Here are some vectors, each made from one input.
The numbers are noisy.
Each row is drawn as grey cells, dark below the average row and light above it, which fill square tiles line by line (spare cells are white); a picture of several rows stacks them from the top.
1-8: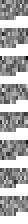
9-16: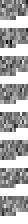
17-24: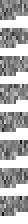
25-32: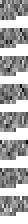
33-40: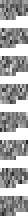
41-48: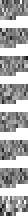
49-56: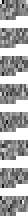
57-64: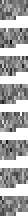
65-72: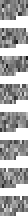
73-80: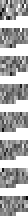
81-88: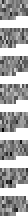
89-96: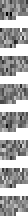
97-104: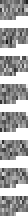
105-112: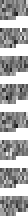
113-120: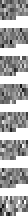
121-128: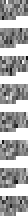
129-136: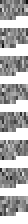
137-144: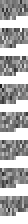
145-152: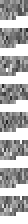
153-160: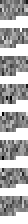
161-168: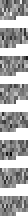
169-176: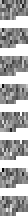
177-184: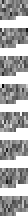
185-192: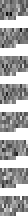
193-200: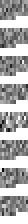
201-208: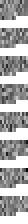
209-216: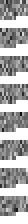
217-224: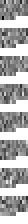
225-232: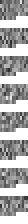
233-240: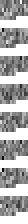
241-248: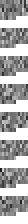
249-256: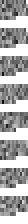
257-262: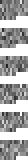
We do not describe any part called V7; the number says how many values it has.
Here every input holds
a list of up to two items, each a true/false value and a value of V7.
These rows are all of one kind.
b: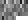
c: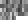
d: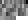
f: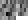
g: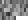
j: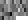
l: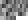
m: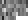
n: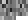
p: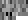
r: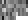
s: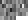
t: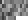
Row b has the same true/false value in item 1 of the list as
c and j.
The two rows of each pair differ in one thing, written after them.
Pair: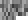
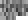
the value of V7 in item 2 of the list
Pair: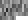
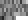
the true/false value in item 2 of the list
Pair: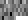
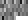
the value of V7 in item 1 of the list
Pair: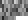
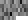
the value of V7 in item 1 of the list
